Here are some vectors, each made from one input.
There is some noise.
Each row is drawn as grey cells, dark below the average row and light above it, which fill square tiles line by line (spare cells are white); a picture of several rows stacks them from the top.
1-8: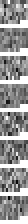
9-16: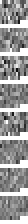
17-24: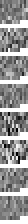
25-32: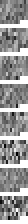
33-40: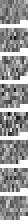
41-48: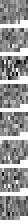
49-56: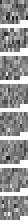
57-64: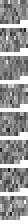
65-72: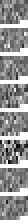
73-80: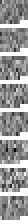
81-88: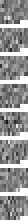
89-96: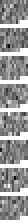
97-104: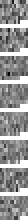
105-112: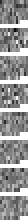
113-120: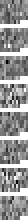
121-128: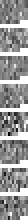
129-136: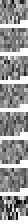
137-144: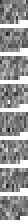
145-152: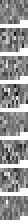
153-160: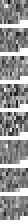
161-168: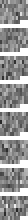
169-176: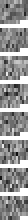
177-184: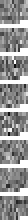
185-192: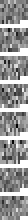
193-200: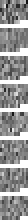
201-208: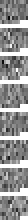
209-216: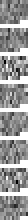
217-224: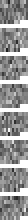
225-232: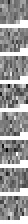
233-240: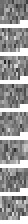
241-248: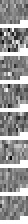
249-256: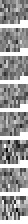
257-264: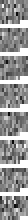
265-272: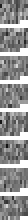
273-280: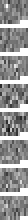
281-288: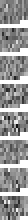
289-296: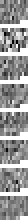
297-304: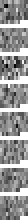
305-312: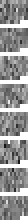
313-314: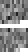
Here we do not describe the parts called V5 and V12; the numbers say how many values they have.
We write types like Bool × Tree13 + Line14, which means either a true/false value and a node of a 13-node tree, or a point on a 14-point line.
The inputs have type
Bool × (Circle9 + V5) × Circle10 + (Line7 + V12) × V12.
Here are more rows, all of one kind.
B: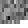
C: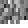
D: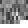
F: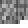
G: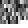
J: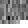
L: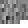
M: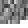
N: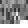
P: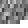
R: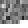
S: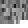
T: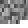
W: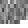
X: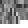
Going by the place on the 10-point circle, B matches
D, M, N and P.
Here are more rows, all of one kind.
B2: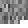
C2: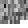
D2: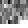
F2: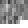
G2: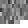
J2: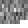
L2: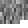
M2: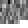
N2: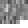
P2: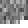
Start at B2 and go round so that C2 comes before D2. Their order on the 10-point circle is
B2, J2, M2, F2, P2, C2, L2, G2, D2, N2.
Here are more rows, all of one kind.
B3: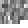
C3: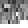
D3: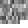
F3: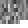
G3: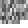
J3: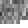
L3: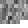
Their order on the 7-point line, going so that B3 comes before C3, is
D3, F3, L3, B3, C3, G3, J3.
